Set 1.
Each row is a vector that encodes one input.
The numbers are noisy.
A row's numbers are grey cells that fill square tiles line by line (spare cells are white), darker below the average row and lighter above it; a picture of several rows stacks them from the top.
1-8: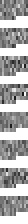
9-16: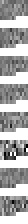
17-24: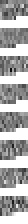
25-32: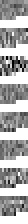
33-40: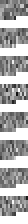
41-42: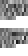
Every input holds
either a point on a 6-point circle and a true/false value, or a fixed value.
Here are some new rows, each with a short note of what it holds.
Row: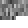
a point on a 6-point circle and a true/false value
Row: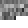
a fixed value
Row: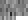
a point on a 6-point circle and a true/false value
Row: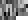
a fixed value
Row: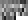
a fixed value
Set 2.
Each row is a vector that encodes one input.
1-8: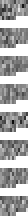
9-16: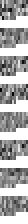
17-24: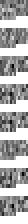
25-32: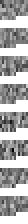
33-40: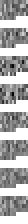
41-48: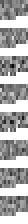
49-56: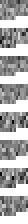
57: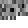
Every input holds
either a point on a 5-point line, or a point on a 6-point line.
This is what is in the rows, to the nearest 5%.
About 35% of them hold a point on a 5-point line. The rest hold a point on a 6-point line.
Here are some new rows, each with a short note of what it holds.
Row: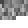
a point on a 6-point line
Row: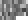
a point on a 6-point line
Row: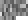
a point on a 6-point line
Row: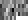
a point on a 5-point line
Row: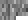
a point on a 6-point line
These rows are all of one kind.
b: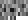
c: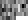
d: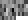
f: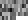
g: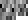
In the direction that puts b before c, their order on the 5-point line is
g, d, b, f, c.
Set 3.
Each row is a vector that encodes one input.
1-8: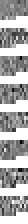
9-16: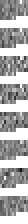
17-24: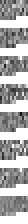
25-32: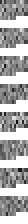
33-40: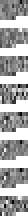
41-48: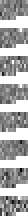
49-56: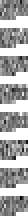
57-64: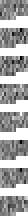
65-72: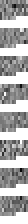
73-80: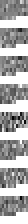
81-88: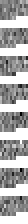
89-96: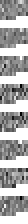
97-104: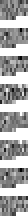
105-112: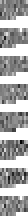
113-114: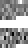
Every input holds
a point on a 9-point line and a true/false value.
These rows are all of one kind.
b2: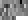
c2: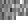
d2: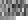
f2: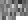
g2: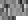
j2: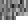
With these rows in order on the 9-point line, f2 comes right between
b2 and d2.
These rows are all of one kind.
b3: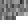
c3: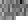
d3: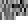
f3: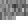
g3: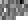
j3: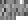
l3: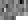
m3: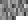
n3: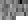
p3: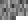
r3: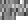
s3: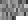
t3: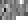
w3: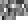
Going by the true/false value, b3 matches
g3, l3 and w3.
